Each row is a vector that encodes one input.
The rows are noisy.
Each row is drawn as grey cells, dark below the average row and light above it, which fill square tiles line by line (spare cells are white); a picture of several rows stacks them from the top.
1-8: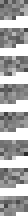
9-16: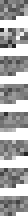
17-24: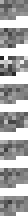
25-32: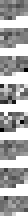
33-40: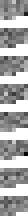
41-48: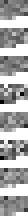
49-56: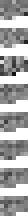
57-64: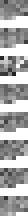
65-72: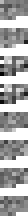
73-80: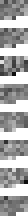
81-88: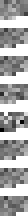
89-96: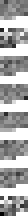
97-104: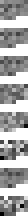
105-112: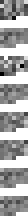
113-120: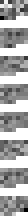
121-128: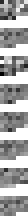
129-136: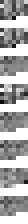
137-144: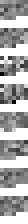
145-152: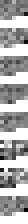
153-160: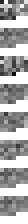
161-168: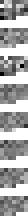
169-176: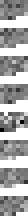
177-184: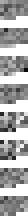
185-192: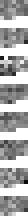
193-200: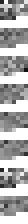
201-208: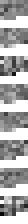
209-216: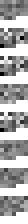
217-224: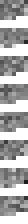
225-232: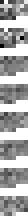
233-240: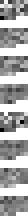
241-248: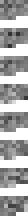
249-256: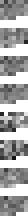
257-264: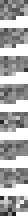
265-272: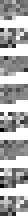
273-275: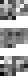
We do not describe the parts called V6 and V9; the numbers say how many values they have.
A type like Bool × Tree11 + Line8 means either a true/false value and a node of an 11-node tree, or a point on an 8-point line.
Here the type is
Line8 × (Line13 + V9) + V6.
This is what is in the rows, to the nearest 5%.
About 80% of them hold a point on an 8-point line, together with either a point on a 13-point line, or a value of V9. The rest hold a value of V6.
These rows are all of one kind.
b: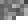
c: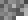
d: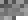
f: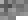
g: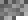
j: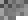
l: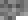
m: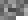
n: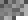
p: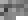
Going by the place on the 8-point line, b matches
c and m.
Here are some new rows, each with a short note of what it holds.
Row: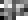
a value of V6
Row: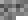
a point on an 8-point line and a point on a 13-point line
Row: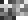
a value of V6
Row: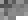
a point on an 8-point line and a point on a 13-point line
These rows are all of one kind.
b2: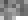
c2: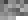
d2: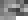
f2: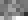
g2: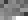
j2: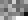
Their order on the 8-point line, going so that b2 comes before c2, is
j2, f2, b2, g2, c2, d2.
